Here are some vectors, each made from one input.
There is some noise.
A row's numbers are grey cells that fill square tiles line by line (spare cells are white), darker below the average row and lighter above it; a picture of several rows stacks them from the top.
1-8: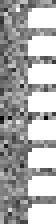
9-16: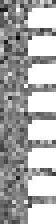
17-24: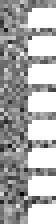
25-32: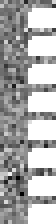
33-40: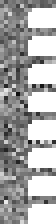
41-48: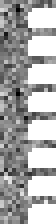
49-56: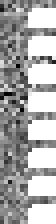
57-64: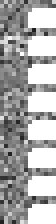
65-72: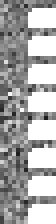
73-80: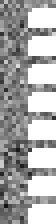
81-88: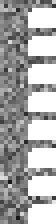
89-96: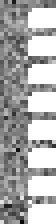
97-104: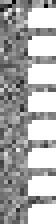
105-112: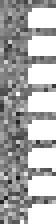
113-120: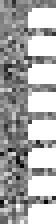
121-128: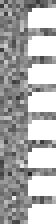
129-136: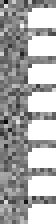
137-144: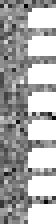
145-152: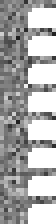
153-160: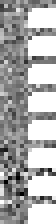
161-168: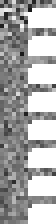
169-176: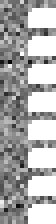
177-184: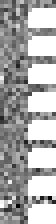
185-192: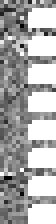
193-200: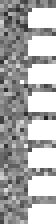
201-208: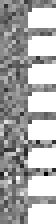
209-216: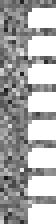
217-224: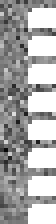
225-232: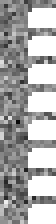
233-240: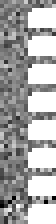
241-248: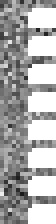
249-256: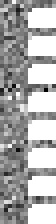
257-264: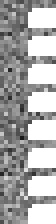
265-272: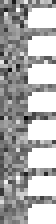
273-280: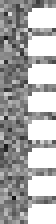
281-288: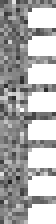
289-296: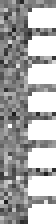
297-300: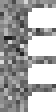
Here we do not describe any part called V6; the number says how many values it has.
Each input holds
one of 8 labels and four true/false values, together with a list of up to two values of V6.
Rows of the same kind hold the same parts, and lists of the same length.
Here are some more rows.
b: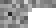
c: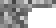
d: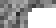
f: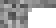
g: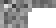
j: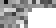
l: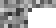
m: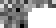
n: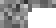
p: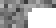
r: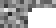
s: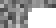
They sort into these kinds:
b, g, j, m, r
c, f, n, p, s
d, l

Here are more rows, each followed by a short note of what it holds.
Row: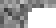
one of 8 labels and four true/false values, together with the empty list
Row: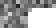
one of 8 labels and four true/false values, together with a list of one item
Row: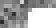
one of 8 labels and four true/false values, together with the empty list
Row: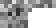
one of 8 labels and four true/false values, together with a list of one item
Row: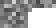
one of 8 labels and four true/false values, together with the empty list
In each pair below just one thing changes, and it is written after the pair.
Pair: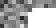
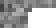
the label
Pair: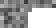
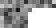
the value of V6 in item 2 of the list
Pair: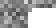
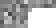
one of the four true/false values
